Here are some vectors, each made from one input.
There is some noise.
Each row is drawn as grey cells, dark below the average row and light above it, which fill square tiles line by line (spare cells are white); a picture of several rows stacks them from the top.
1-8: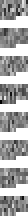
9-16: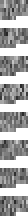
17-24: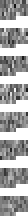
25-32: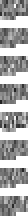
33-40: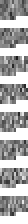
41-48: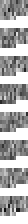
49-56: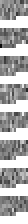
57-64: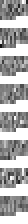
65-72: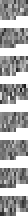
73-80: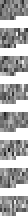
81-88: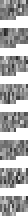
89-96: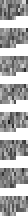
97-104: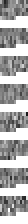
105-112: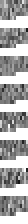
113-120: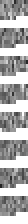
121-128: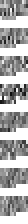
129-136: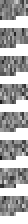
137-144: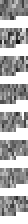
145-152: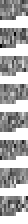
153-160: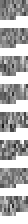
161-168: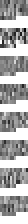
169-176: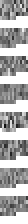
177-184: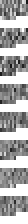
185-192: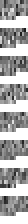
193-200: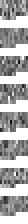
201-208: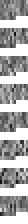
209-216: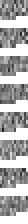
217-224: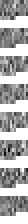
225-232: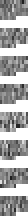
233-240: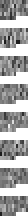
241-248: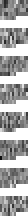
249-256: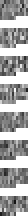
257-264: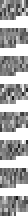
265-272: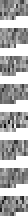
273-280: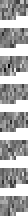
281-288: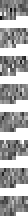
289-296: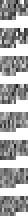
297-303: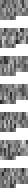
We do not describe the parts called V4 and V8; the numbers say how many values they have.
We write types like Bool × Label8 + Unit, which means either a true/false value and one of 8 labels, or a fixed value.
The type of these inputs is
Bool × Tree15 × V4 × V8.
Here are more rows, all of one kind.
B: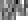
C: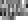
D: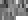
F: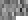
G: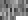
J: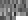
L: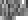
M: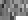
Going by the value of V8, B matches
F and L.
